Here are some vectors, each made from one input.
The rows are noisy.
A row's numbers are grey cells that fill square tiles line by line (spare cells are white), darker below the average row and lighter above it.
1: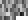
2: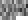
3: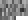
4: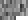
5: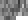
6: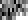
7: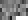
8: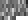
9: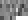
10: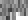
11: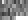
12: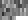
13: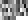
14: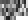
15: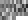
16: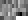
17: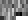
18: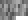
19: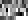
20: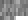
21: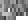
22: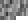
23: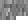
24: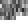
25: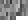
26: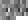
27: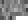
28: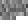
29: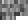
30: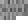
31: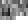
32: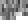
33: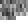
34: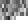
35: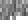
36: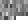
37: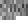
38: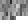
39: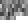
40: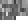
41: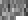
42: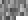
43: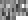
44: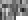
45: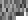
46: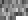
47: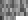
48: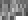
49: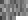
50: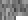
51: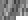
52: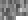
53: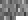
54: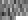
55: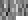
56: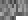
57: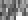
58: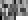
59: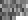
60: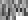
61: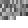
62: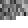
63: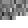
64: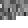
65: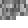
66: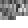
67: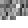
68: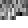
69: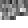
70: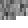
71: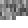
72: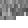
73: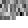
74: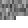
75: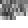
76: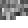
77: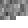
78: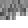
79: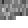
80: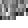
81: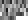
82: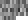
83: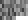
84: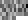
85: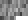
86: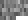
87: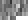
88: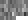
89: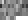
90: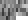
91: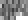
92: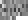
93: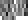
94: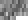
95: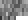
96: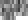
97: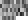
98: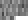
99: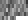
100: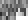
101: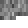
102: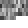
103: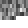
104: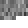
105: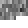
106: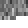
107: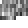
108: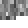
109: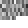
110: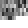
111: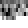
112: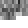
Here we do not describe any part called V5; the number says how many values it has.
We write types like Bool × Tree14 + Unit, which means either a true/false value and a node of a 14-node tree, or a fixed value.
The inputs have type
Label6 × V5 + Tree9.
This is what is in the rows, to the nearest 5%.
About 45% of them hold one of 6 labels and a value of V5. The rest hold a node of a 9-node tree.
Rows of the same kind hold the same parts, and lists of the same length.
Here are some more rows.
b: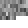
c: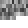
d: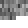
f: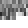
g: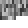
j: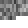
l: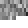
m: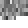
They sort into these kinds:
b, c, f, g, l, m
d, j

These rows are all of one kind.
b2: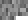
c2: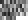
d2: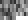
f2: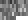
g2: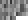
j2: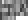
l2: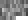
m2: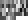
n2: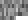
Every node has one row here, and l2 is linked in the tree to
m2.
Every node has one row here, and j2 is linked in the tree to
n2.
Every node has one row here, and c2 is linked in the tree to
b2 and g2.
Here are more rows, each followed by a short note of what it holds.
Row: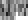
a node of a 9-node tree
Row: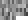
one of 6 labels and a value of V5
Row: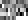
one of 6 labels and a value of V5
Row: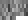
a node of a 9-node tree
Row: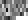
one of 6 labels and a value of V5
